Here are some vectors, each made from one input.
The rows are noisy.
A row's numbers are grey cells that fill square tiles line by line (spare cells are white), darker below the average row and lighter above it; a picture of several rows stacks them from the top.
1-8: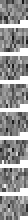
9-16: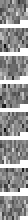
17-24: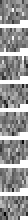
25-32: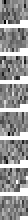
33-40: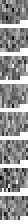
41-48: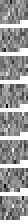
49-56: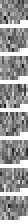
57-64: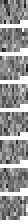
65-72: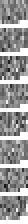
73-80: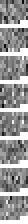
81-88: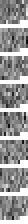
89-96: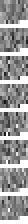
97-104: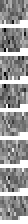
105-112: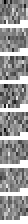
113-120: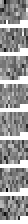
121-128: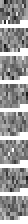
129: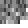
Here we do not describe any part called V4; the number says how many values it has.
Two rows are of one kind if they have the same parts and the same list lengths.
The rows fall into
4 kinds.
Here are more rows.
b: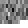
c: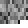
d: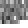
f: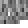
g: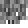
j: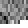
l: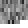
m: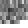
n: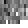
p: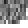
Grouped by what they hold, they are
b
c, j
d, g, m, p
f, l, n

